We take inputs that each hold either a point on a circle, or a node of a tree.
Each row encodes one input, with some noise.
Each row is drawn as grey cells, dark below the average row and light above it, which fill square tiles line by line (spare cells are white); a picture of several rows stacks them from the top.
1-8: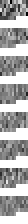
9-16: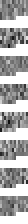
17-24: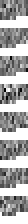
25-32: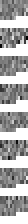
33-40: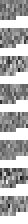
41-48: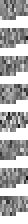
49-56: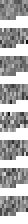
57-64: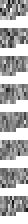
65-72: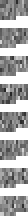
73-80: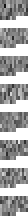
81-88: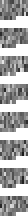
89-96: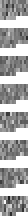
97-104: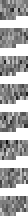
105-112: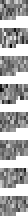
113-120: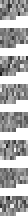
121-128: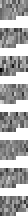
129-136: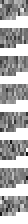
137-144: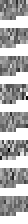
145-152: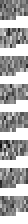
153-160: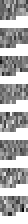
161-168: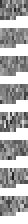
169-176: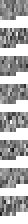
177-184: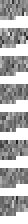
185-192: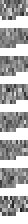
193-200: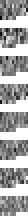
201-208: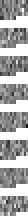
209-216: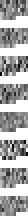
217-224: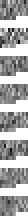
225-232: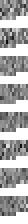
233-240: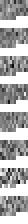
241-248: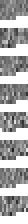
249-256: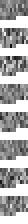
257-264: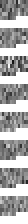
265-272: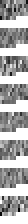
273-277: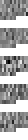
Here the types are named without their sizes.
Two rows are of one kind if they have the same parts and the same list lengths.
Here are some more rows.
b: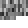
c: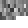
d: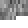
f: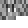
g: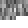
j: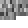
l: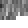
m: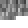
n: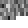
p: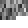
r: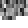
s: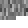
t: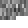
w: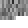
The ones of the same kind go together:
b, c, d, f, g, j, w
l, m, n, p, r, s, t

